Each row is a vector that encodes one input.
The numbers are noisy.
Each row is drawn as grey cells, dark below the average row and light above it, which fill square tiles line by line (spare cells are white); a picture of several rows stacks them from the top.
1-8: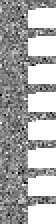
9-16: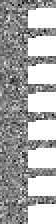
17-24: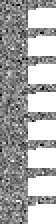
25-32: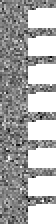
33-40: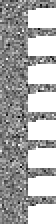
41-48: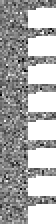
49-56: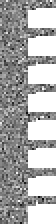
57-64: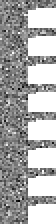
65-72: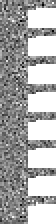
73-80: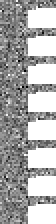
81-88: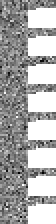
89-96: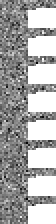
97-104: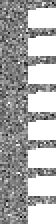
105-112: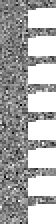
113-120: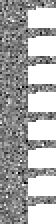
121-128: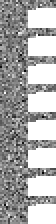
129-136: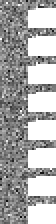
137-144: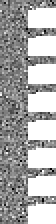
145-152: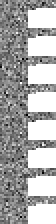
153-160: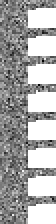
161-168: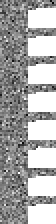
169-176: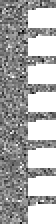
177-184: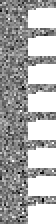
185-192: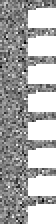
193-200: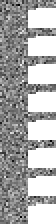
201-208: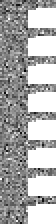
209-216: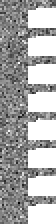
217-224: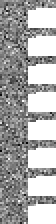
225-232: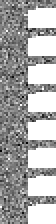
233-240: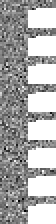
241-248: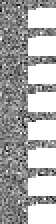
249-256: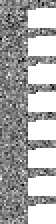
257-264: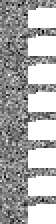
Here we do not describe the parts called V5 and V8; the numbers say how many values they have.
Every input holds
a true/false value, a value of V5 and a value of V8, together with a list of up to two points on a 6-point line.
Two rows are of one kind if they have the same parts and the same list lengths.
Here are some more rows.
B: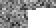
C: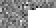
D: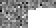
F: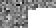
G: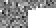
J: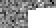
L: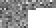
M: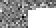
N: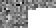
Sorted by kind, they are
B, G, J, M
C, L
D, F, N

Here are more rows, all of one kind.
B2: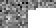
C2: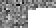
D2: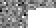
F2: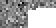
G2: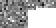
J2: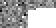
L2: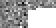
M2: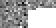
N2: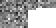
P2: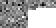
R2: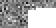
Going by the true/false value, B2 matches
C2, N2 and R2.
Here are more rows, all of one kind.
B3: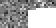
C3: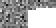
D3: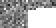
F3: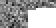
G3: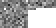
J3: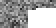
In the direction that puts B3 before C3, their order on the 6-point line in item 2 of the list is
B3, F3, G3, C3, D3, J3.
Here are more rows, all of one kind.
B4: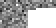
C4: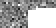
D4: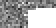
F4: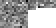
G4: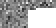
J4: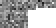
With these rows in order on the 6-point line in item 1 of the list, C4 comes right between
D4 and F4.
